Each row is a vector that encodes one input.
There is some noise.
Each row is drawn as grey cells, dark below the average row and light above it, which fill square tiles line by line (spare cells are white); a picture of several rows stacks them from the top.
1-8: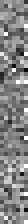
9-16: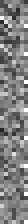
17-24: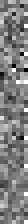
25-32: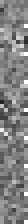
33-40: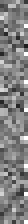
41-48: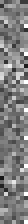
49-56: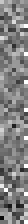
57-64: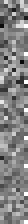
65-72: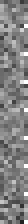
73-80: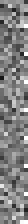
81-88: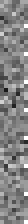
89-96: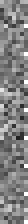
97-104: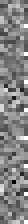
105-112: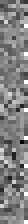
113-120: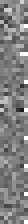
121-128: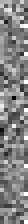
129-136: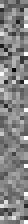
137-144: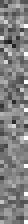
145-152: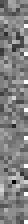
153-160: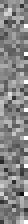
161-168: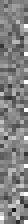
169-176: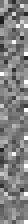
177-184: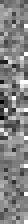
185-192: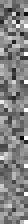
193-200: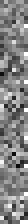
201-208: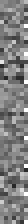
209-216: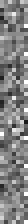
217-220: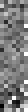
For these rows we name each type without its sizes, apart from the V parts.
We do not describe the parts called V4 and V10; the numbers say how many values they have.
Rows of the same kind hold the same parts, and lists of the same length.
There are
2 kinds of row.
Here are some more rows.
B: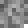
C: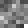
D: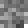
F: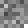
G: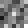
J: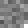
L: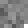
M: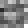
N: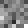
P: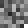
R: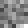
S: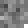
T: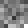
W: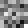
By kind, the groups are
B, C, D, G, J, L, M, P, R, S, W
F, N, T

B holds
a point on a line, four true/false values and a value of V10.
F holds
a point on a line, a value of V4 and a value of V10.
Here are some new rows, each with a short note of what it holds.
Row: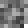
a point on a line, four true/false values and a value of V10
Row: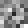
a point on a line, four true/false values and a value of V10
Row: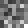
a point on a line, four true/false values and a value of V10
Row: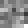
a point on a line, a value of V4 and a value of V10
